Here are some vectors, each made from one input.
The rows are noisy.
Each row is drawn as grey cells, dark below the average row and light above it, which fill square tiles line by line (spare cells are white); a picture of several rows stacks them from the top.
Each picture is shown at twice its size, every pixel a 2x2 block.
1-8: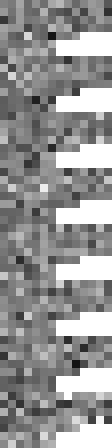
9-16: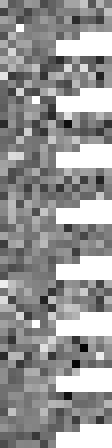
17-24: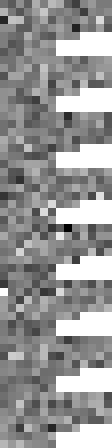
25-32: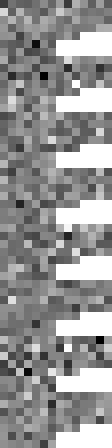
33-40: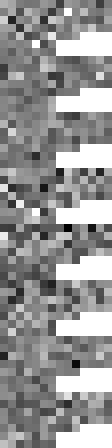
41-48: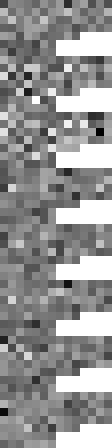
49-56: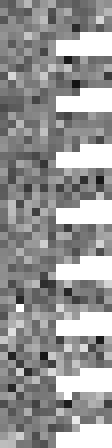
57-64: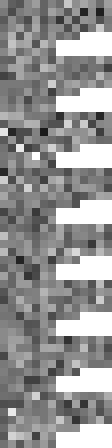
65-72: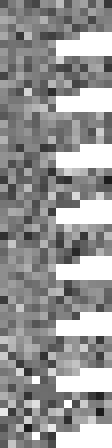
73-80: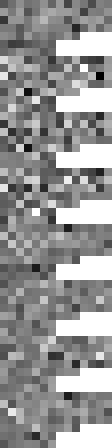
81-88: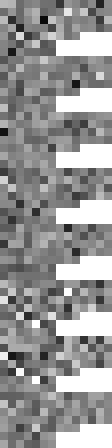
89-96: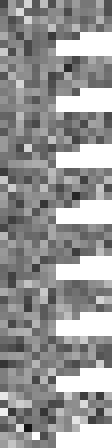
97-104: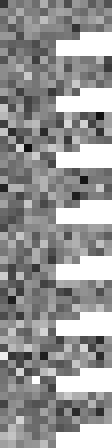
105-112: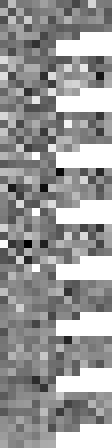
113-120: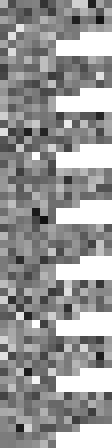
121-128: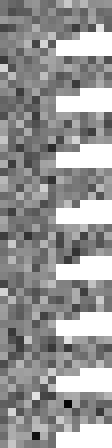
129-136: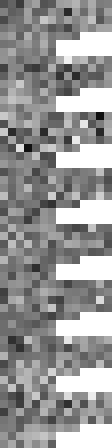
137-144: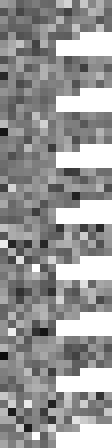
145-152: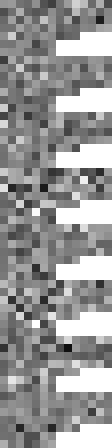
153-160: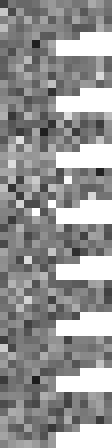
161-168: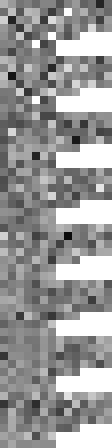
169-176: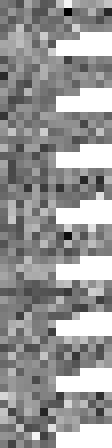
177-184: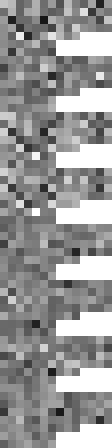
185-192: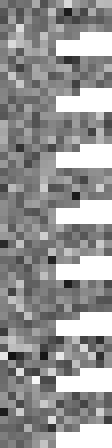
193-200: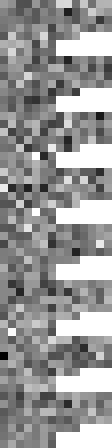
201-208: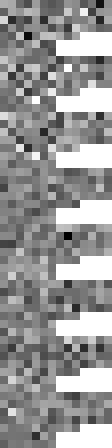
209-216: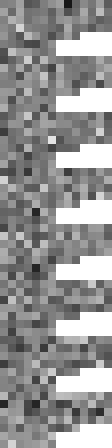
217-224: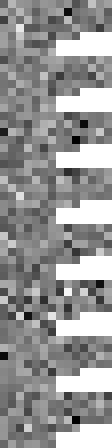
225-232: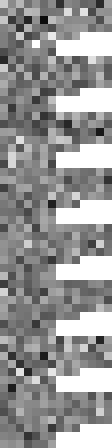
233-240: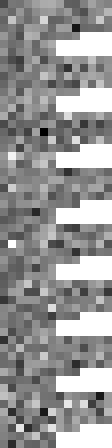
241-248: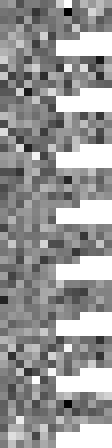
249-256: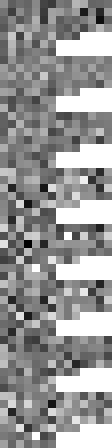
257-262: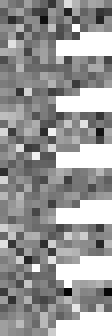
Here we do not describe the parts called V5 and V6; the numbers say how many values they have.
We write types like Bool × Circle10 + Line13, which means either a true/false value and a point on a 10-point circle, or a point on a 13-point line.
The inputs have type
Bool × Label4 + (Tree10 + V6) × V5.
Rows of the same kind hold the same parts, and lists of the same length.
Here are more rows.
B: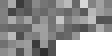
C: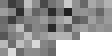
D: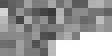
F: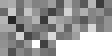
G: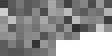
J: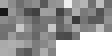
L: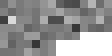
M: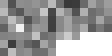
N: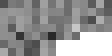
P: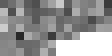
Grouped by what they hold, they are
B, C, J
D, G, L, M, N, P
F

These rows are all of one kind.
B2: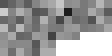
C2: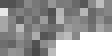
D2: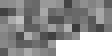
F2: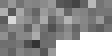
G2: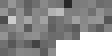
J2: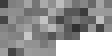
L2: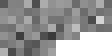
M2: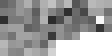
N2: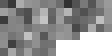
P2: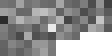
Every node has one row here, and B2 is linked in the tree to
C2 and L2.
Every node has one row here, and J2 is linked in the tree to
L2 and M2.
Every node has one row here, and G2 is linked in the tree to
D2 and F2.
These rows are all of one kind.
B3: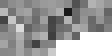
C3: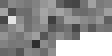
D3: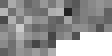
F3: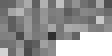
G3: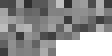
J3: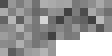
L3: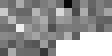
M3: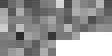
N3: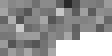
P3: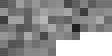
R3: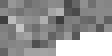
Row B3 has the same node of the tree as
C3, D3 and L3.
